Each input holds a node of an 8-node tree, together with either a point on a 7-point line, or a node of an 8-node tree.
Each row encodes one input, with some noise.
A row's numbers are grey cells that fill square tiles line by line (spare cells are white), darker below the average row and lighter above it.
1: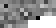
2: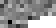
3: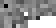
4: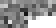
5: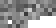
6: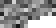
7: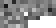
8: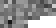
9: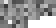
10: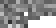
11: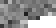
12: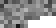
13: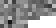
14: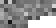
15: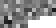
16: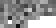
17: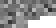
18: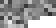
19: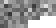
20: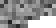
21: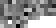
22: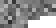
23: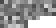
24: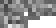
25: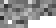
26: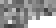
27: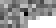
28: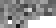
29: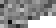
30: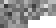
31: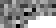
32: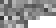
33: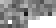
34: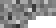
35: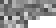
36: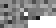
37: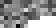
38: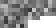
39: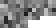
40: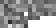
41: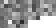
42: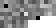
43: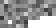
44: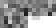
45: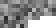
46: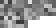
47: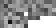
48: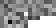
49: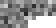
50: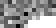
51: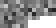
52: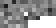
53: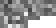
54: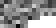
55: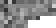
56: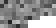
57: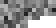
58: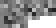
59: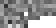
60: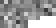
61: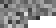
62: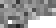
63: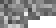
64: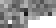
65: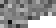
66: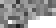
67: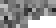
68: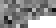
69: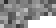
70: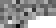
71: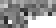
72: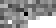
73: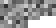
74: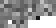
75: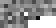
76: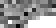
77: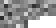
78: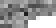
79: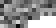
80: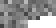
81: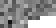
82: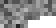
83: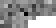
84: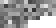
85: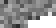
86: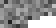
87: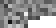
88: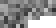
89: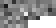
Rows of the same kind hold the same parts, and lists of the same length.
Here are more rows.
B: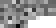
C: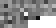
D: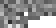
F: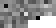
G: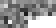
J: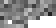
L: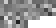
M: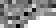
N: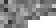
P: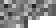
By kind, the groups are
B, G, J, L, M, P
C, D, F, N

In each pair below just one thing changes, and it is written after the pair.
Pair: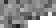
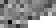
the place on the 7-point line
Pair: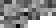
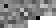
the node of the tree
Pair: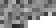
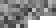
the node of the tree
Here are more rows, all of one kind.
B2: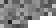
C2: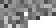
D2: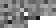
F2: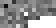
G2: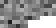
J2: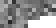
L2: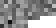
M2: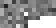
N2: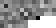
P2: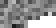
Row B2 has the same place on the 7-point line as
F2, J2 and M2.
